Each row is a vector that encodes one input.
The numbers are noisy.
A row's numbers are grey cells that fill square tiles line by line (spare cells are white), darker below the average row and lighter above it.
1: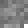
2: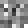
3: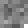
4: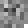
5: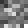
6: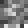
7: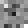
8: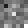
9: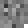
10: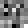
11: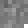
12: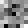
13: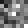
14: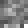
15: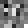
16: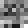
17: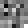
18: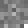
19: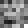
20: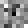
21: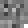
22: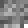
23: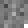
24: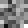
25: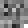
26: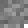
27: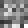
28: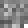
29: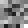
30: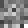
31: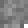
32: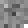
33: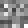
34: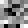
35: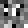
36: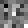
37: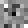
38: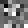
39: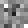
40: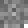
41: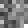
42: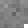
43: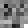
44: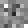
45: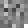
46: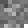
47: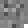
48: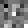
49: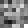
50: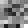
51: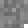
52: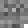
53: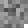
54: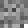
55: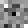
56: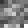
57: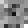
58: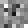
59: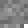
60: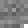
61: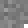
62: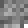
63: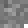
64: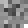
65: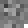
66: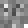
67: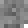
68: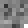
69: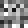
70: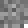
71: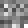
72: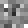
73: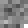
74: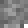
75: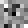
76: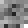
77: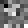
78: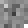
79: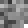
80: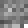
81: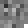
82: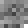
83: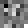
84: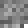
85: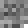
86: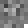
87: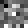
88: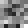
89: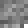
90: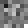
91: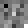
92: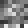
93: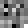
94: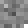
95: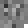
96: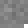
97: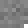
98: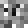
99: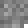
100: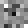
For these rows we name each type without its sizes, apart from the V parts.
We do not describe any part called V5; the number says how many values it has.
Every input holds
a list of items, each a true/false value and a value of V5.
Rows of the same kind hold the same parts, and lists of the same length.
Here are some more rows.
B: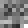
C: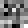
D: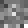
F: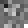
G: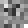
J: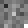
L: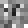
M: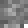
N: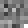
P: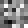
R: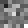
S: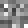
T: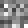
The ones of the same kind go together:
B, D, G, J
C, F, L, M, N, R, S, T
P

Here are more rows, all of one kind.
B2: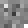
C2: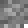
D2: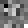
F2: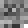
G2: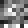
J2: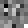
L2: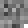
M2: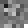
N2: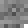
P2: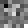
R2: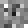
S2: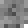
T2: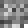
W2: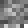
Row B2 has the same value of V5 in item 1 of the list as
D2, N2 and R2.
